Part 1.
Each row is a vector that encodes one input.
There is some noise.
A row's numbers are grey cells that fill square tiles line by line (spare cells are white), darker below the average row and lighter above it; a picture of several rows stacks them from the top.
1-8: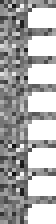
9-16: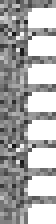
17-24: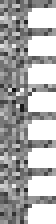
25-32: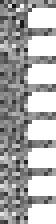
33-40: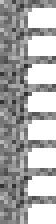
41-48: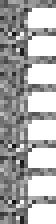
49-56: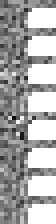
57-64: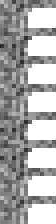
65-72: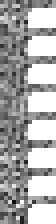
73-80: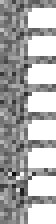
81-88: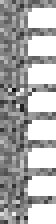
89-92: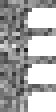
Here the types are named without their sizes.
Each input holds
a point on a line.
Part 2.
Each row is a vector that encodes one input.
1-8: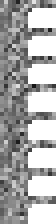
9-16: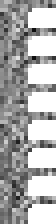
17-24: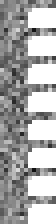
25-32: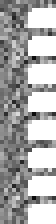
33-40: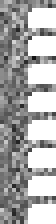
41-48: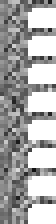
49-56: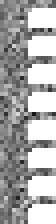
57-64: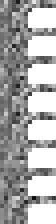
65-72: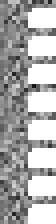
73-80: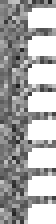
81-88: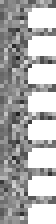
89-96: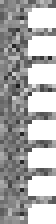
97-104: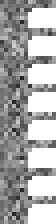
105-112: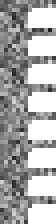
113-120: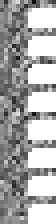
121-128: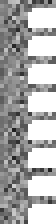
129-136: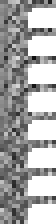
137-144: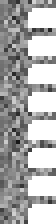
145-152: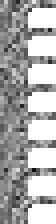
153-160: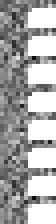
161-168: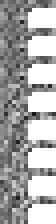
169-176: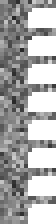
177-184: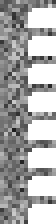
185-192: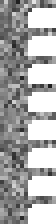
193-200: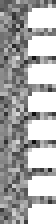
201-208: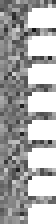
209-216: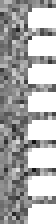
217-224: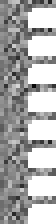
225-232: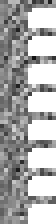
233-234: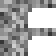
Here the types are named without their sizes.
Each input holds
three true/false values.
